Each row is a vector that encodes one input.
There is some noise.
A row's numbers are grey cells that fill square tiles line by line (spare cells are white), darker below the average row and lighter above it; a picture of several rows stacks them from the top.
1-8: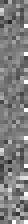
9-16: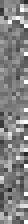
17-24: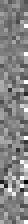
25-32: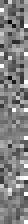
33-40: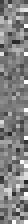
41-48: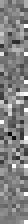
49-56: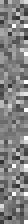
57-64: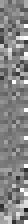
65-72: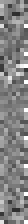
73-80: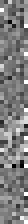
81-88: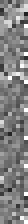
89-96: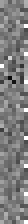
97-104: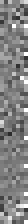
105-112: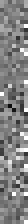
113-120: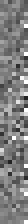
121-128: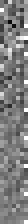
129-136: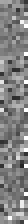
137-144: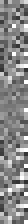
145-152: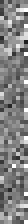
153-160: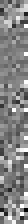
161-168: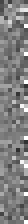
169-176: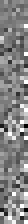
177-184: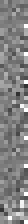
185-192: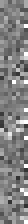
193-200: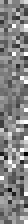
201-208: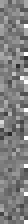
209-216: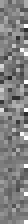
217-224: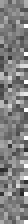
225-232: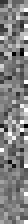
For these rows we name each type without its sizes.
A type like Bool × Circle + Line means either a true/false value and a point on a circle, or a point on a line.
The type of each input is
Bool × (Tree + Unit).
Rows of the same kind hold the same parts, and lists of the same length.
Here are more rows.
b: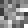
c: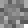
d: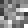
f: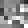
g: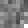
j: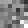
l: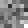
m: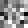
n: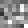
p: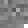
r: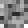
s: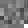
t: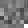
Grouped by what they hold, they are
b, c, d, f, g, j, l, n, p, r, s, t
m

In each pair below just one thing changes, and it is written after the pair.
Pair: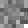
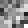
the true/false value
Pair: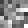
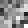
the node of the tree
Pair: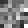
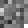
the true/false value
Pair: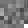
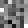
the node of the tree
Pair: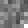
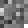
the node of the tree
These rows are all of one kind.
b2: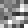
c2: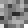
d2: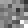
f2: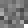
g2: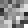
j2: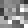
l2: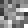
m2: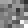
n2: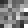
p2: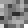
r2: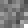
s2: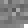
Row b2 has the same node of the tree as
c2 and p2.
